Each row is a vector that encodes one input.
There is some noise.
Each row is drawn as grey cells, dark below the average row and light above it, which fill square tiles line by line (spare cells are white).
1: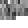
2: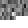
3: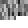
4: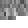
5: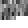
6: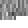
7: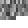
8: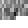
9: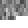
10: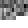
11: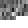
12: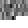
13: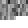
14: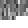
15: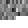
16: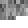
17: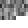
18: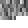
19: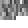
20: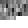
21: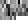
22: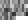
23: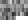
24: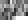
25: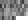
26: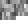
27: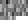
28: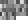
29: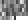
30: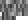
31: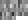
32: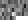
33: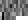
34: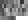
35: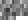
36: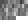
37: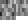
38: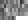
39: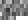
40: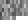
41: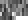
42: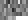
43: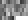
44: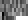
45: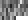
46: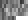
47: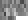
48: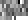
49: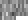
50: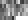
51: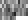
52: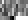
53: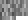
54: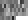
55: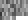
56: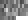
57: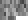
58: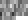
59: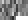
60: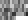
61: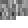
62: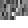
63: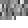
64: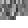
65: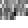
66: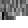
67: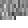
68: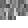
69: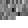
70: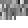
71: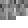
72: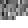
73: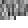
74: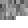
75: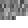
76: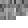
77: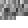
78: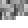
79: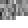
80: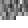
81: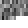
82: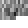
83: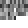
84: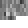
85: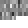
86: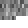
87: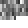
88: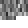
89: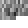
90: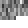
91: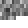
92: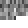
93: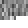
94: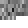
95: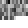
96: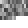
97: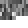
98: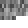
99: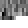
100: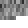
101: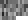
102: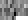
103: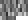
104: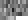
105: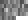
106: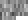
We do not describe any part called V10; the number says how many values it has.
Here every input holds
three true/false values, together with either a point on a 9-point circle, or a value of V10.
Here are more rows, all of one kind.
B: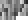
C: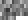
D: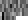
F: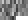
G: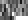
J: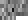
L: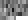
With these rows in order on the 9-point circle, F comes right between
B and C.
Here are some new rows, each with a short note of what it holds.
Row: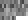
three true/false values and a value of V10
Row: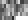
three true/false values and a value of V10
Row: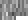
three true/false values and a value of V10
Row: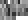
a point on a 9-point circle and three true/false values
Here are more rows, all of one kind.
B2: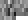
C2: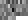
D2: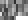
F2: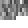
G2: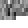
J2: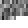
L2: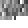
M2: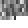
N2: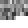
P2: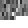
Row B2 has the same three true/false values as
C2, G2, J2 and M2.
